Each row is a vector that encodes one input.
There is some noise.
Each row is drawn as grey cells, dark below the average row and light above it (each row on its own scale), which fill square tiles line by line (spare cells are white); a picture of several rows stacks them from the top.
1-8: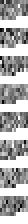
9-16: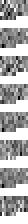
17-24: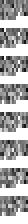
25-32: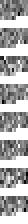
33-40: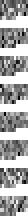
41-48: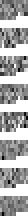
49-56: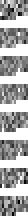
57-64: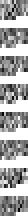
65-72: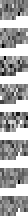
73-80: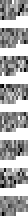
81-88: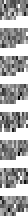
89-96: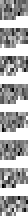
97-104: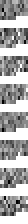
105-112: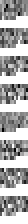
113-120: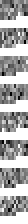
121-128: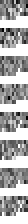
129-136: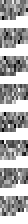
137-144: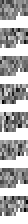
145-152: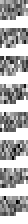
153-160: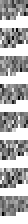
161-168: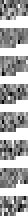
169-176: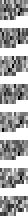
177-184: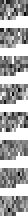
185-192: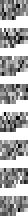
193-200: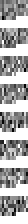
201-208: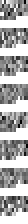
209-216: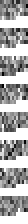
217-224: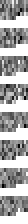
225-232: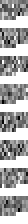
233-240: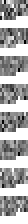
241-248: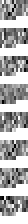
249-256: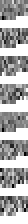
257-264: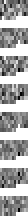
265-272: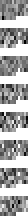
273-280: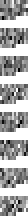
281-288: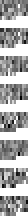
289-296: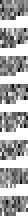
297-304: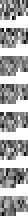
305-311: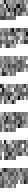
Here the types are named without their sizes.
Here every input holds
a list of items, each a point on each of two lines.
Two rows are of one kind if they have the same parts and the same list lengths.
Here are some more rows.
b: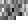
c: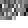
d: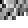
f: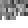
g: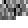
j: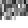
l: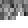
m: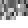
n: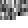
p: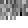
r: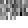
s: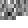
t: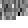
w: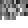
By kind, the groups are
b, d, g, n, s, t
c, f, j, l, m, w
p, r

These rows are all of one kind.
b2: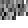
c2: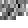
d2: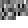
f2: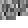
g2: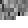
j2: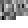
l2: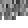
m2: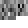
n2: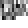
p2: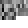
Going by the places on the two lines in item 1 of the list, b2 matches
d2, j2, n2 and p2.
